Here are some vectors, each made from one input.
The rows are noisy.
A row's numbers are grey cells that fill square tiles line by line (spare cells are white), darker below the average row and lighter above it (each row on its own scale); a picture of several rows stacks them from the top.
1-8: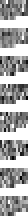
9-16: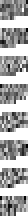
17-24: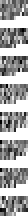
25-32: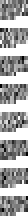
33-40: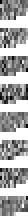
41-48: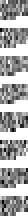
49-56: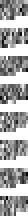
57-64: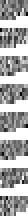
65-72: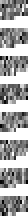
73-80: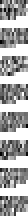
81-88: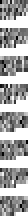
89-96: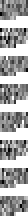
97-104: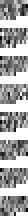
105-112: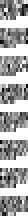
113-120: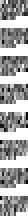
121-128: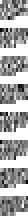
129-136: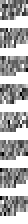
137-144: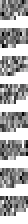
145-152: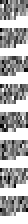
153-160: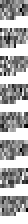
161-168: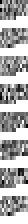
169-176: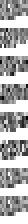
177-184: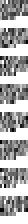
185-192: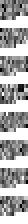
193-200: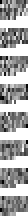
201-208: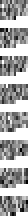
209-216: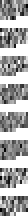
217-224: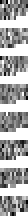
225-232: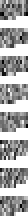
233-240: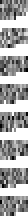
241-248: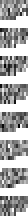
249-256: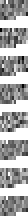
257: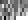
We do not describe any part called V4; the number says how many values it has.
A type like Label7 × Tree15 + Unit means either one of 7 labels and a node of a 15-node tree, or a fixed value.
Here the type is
Bool × Bool × Bool + (Circle5 + V4) × Tree9 + Line10.
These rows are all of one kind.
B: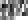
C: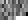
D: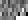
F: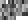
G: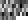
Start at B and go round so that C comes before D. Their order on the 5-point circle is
B, C, G, D, F.
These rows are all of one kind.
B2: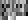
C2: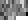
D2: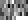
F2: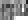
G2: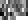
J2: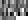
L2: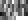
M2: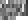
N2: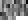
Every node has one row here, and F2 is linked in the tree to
M2.
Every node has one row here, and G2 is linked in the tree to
C2, L2 and M2.
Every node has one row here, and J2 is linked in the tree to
L2.
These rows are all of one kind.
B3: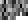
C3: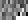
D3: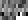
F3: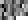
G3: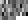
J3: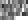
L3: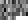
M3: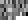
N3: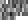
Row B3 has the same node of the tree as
L3 and M3.
